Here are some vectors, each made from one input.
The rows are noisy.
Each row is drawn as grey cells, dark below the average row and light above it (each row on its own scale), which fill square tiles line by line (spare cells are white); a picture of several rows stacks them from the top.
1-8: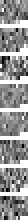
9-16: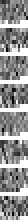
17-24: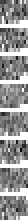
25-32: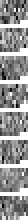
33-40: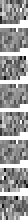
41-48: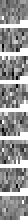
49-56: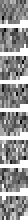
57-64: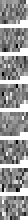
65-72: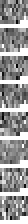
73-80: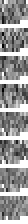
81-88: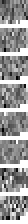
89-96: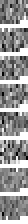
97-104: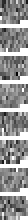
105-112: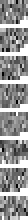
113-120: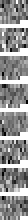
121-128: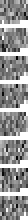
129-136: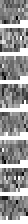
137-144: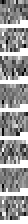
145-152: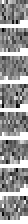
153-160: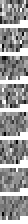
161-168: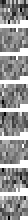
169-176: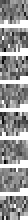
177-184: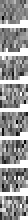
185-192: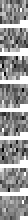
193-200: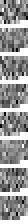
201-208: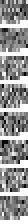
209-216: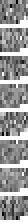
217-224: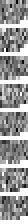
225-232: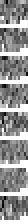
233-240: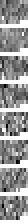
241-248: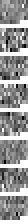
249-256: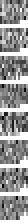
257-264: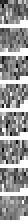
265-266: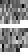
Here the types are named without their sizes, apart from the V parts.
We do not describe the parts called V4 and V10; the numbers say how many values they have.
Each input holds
either a point on a line, a true/false value and a value of V10, or a value of V4.
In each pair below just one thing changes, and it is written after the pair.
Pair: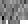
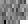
the value of V10
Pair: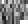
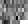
the value of V10
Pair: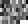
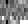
the value of V10
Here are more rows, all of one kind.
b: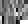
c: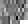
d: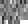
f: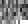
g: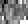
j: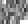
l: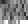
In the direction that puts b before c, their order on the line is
f, b, g, d, c, j, l.
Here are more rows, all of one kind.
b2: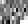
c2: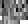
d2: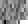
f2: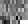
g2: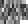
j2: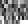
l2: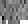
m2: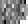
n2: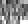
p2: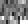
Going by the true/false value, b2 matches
d2, f2, l2 and m2.
